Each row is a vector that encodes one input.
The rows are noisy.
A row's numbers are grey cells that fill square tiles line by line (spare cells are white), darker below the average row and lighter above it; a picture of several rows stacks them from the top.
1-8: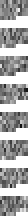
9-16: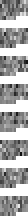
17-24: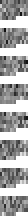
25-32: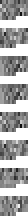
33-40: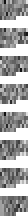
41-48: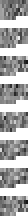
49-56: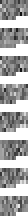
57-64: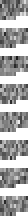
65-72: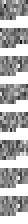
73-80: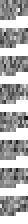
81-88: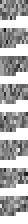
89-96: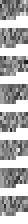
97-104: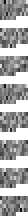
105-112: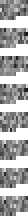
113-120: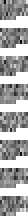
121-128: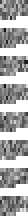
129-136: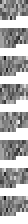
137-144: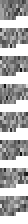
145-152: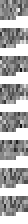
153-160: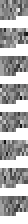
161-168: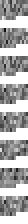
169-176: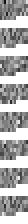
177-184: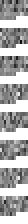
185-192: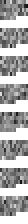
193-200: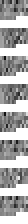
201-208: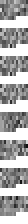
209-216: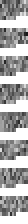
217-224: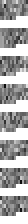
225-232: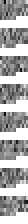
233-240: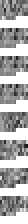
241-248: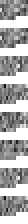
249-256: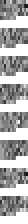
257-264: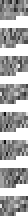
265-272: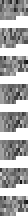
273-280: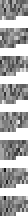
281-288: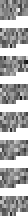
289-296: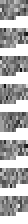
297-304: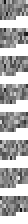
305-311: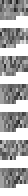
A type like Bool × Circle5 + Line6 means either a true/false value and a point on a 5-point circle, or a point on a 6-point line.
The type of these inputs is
Circle11.
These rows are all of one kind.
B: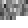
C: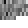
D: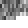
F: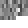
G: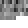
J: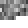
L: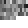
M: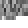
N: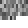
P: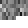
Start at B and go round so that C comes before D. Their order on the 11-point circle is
B, J, F, L, C, D, G, M, P, N.
